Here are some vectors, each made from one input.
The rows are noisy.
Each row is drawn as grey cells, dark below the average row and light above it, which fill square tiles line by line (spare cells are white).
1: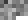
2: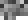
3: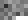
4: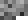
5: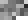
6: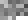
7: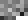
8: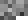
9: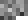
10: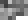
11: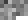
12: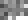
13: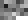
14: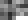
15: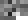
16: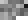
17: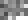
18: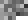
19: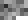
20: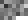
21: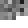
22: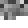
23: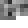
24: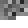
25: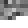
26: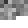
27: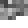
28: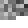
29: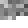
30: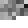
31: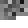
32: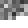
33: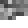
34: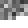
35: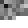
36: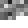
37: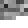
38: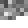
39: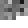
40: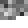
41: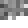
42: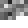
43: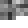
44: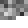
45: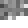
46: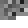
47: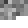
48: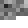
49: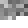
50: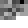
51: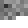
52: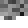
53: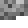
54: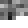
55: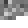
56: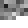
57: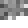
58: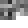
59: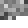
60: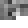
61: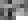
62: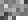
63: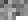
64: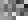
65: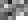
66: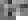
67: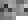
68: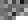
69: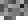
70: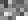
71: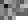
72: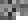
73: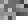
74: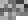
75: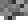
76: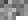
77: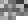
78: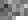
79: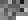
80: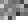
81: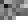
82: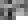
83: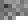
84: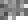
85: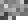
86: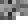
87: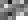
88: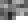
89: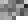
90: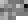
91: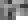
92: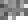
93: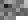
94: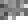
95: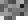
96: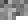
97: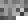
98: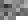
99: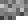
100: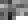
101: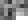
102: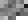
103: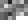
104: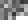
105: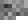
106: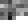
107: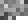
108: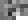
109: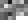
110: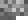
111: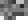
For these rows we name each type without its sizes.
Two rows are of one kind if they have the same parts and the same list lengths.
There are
2 kinds of row.
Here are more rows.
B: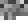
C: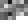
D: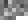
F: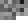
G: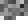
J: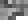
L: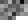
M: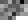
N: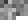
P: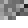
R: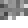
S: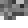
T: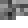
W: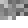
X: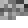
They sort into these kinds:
B, C, N, R, W
D, F, G, J, L, M, P, S, T, X

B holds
a label.
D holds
a point on a circle, a label and a true/false value.
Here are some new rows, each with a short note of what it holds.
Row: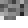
a point on a circle, a label and a true/false value
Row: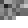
a point on a circle, a label and a true/false value
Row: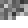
a label
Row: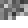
a label
